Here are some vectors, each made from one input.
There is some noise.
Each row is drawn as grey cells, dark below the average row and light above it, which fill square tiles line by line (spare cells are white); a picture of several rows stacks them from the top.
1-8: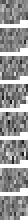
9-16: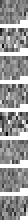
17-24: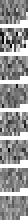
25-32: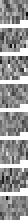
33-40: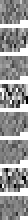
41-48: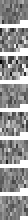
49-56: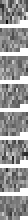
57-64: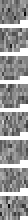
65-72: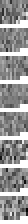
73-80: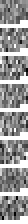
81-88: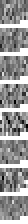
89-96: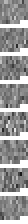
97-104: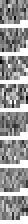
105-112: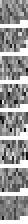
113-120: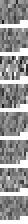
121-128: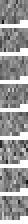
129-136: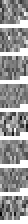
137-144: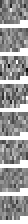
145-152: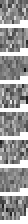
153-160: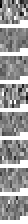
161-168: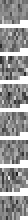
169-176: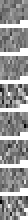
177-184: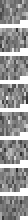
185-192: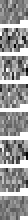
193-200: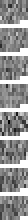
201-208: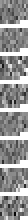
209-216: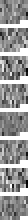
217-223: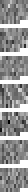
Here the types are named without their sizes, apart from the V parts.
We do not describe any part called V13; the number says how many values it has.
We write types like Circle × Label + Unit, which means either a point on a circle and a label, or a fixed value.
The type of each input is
(Label + Line) × V13.
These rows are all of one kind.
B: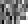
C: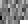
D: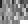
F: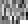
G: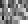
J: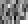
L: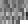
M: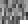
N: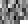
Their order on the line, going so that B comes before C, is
G, D, L, M, B, F, C, J, N.
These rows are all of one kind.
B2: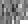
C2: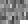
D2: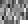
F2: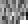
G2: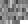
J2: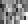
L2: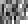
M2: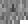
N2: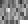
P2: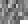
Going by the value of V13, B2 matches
L2 and M2.
